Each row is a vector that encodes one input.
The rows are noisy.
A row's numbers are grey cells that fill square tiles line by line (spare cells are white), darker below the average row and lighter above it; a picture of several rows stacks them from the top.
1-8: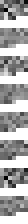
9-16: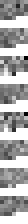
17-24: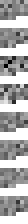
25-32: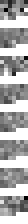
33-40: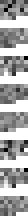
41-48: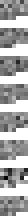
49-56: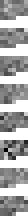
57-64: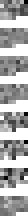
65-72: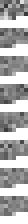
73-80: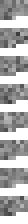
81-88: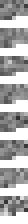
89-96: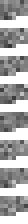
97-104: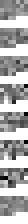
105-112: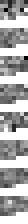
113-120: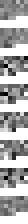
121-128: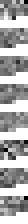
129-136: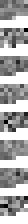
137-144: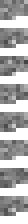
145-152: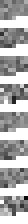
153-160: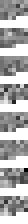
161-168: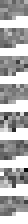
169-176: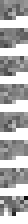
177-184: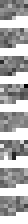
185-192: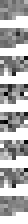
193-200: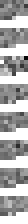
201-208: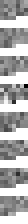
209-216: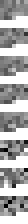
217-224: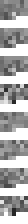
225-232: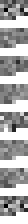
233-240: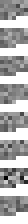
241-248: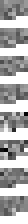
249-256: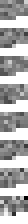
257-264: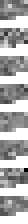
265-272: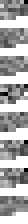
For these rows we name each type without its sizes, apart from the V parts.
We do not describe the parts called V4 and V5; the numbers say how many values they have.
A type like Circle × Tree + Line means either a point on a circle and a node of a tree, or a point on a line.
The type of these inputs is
Bool × Bool × Bool × Bool × V4 × V5 + Circle + Tree.
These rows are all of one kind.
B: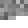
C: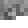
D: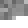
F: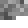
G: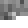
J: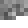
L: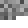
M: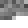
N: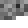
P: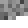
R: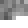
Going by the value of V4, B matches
L and P.
